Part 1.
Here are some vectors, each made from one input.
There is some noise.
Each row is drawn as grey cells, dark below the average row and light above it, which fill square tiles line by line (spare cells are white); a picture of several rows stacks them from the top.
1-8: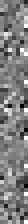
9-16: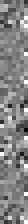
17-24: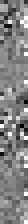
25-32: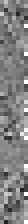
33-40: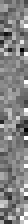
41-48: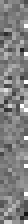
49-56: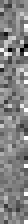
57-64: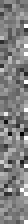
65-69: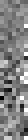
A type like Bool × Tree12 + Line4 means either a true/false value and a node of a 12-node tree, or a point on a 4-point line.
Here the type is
Bool × Bool × Bool + Unit.
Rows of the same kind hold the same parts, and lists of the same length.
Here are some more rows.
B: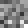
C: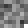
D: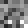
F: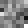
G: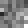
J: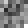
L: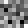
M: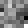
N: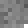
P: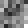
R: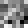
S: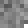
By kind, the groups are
B, C, D, F, G, M, N, R, S
J, L, P

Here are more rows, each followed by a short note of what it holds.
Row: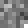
three true/false values
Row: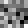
a fixed value
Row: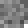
three true/false values
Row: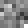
three true/false values
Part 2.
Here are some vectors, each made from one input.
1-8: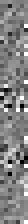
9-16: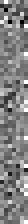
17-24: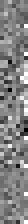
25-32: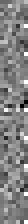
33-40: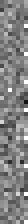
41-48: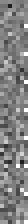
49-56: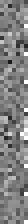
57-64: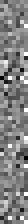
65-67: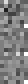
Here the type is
Circle10 + Unit.
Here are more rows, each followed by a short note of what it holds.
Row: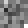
a fixed value
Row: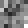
a fixed value
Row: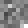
a point on a 10-point circle
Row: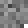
a point on a 10-point circle
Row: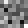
a fixed value
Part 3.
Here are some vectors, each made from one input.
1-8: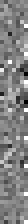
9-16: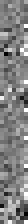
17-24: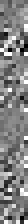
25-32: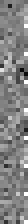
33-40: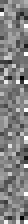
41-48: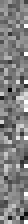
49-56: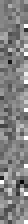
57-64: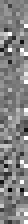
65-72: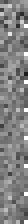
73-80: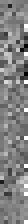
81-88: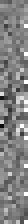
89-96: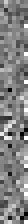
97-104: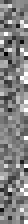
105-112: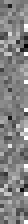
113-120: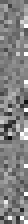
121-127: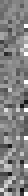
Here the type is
Circle10 + Unit.
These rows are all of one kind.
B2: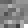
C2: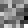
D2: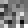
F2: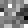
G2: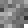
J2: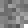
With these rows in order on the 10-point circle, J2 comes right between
B2 and F2.
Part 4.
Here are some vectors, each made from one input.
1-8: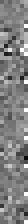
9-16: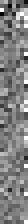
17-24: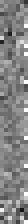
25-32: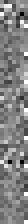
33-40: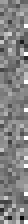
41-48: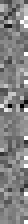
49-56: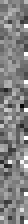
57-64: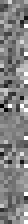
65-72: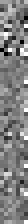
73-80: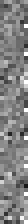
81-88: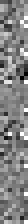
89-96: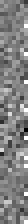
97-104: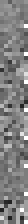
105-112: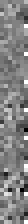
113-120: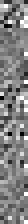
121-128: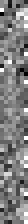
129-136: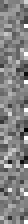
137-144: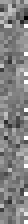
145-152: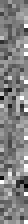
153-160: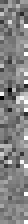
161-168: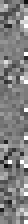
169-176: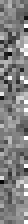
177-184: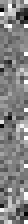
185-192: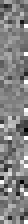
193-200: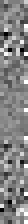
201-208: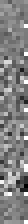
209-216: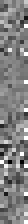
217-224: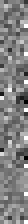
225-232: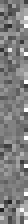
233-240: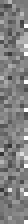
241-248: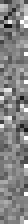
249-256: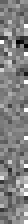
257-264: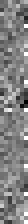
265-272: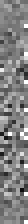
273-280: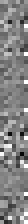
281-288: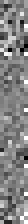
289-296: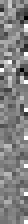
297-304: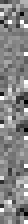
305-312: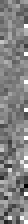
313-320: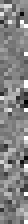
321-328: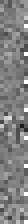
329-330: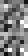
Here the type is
Bool × Bool × Bool + Unit.
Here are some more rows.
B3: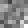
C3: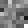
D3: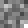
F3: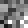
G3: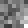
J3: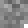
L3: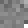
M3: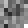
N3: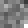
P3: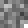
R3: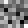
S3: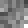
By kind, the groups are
B3, C3, D3, F3, G3, J3, L3, N3, P3, S3
M3, R3

